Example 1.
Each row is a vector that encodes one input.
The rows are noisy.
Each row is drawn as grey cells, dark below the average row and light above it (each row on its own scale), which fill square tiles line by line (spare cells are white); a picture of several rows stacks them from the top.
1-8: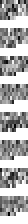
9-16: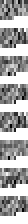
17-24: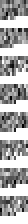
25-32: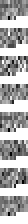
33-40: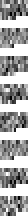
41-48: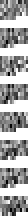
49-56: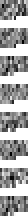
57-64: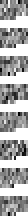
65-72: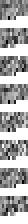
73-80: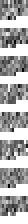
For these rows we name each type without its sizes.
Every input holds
a list of points on a line.
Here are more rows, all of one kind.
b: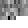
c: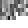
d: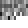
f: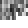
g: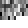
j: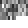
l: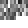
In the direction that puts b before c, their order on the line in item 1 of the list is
g, d, b, c, f, l, j.
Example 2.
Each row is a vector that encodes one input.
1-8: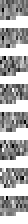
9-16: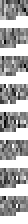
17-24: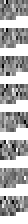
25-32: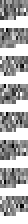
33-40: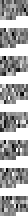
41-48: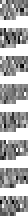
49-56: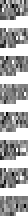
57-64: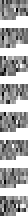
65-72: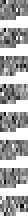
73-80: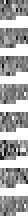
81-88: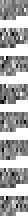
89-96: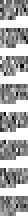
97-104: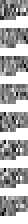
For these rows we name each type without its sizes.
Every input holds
a true/false value, together with either a fixed value, or a node of a tree.
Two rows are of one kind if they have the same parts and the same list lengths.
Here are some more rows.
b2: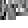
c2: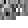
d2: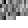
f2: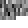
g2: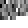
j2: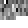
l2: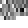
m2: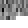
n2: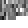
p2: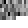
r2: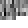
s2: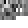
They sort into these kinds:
b2, c2, d2, f2, g2, j2, m2, n2, p2, r2, s2
l2

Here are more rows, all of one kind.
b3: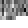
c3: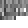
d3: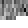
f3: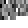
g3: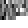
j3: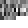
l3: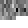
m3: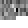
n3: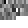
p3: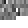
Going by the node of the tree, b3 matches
d3, n3 and p3.
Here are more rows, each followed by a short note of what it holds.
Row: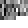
a node of a tree and a true/false value
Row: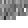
a true/false value
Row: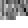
a node of a tree and a true/false value
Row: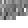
a true/false value
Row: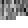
a node of a tree and a true/false value
